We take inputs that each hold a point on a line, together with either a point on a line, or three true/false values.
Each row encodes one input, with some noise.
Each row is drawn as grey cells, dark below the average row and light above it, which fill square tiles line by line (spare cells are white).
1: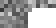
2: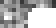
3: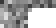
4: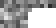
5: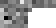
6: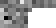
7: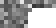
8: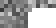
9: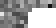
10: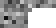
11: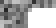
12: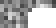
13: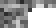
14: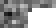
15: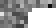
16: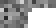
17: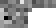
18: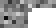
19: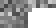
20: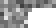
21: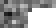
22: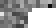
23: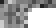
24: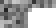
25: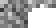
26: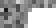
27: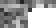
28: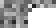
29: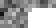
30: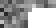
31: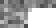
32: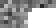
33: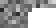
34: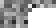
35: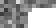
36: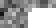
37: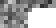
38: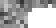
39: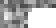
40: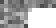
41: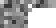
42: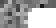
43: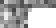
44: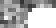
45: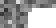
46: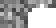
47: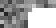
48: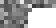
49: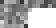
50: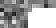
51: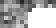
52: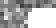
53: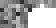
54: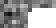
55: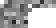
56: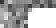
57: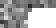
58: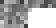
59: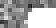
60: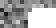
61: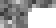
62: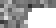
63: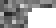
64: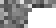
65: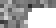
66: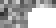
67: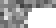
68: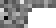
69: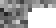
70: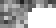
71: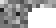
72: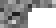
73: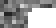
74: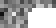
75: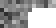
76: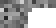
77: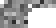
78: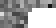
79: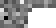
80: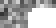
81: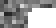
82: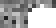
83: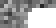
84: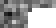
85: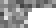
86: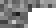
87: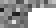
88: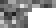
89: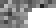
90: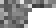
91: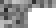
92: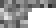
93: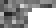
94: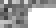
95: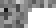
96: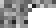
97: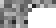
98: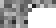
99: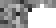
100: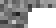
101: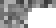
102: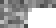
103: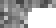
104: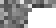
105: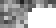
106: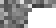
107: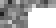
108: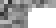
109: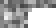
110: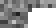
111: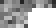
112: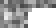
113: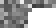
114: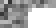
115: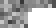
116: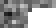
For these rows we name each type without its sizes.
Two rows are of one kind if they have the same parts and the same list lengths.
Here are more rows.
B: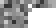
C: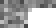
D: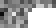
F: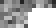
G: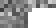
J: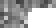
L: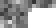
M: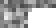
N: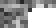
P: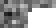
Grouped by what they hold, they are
B, D, L
C, F, G, J, M, N, P

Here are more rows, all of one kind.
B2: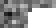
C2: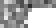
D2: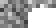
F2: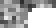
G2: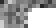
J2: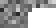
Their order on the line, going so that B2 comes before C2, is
B2, G2, C2, J2, D2, F2.
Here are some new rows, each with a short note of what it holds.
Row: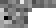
a point on each of two lines
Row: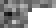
a point on a line and three true/false values
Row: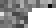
a point on a line and three true/false values
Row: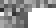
a point on a line and three true/false values
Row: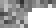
a point on a line and three true/false values
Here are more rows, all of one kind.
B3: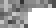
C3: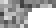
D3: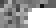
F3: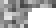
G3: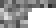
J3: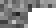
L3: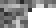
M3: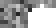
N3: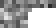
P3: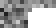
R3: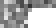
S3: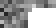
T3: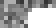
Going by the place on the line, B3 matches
C3, F3 and P3.
